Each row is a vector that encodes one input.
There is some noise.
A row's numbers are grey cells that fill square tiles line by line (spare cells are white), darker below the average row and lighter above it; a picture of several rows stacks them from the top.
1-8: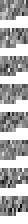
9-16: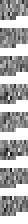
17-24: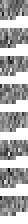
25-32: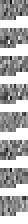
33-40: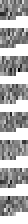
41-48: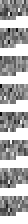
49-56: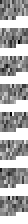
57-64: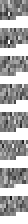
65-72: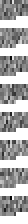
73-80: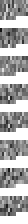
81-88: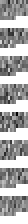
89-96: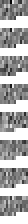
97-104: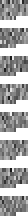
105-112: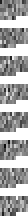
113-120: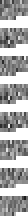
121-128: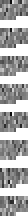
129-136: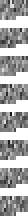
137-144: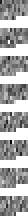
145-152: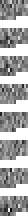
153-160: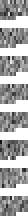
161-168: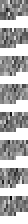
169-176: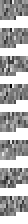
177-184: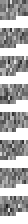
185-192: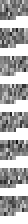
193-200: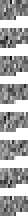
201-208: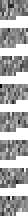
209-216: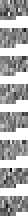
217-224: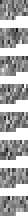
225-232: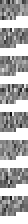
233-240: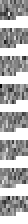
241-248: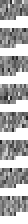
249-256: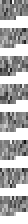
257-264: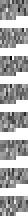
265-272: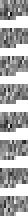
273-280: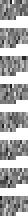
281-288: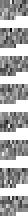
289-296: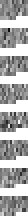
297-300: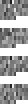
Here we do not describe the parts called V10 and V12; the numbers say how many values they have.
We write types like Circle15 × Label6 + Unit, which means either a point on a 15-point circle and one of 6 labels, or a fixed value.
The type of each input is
(Line6 + V12) × V10 + List2(Line9).
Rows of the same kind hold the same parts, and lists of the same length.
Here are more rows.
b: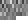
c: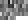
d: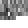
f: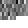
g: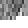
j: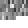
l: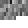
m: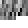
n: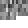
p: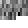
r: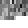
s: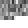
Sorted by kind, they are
b, n, r
c, f, g, j, s
d
l
m, p

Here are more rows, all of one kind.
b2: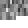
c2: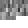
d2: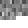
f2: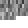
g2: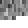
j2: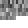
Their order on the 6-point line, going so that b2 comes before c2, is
f2, g2, j2, d2, b2, c2.
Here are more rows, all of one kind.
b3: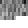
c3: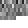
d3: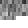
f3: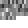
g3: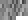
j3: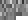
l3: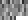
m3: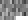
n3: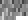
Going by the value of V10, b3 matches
d3, m3 and n3.
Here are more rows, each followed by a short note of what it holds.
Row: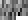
the empty list
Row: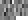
a list of two items
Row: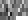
a list of one item
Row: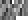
a list of two items
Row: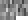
a point on a 6-point line and a value of V10
